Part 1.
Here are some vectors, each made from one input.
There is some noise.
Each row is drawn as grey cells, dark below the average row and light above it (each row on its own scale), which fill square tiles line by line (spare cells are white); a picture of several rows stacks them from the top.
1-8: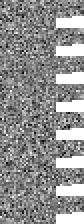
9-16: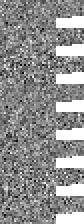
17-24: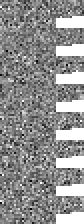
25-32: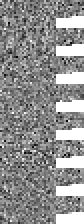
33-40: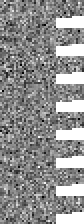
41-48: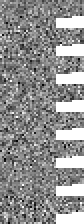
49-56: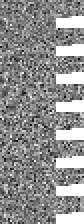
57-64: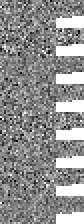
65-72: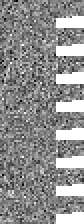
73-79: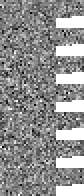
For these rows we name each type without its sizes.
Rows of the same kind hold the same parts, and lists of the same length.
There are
2 kinds of row.
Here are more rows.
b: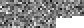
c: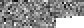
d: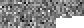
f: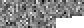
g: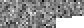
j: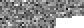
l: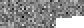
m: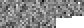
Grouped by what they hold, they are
b, d, f, g, j, l, m
c

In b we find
a point on a circle.
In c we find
a fixed value.
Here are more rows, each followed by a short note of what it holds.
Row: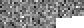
a point on a circle
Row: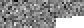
a fixed value
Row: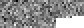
a fixed value
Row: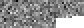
a fixed value
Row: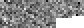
a point on a circle
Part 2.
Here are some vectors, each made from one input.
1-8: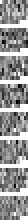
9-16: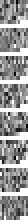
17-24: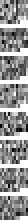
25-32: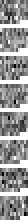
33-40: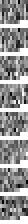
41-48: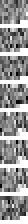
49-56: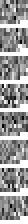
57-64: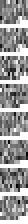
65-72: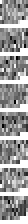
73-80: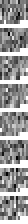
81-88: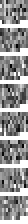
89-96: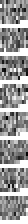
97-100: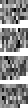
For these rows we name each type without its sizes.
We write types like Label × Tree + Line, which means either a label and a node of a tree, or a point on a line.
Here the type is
Tree.
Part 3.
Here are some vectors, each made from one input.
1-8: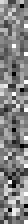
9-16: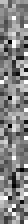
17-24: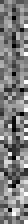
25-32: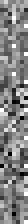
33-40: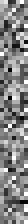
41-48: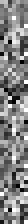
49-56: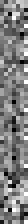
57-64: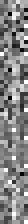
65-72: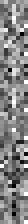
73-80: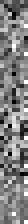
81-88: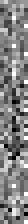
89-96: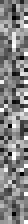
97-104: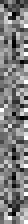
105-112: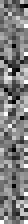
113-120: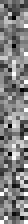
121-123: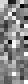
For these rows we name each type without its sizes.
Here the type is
Line.
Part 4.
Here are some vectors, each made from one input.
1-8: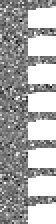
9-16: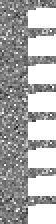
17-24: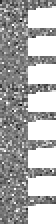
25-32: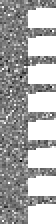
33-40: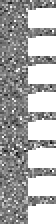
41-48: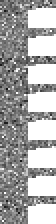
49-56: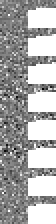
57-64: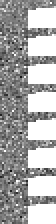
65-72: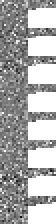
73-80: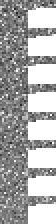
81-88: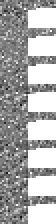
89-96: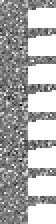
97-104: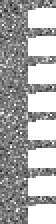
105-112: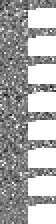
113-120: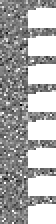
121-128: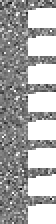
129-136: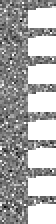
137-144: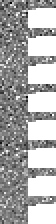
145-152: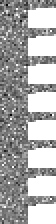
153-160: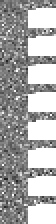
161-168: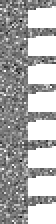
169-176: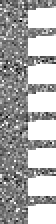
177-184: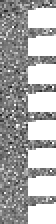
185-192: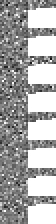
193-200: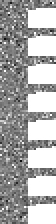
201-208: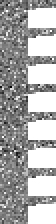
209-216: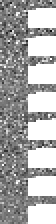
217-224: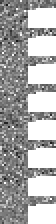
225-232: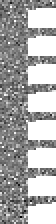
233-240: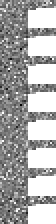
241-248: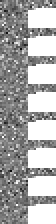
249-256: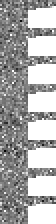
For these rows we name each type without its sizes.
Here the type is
Circle.
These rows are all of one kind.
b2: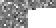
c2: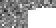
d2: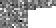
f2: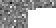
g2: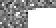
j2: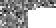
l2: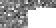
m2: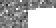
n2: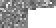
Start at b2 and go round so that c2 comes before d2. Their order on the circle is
b2, l2, j2, c2, f2, g2, m2, d2, n2.
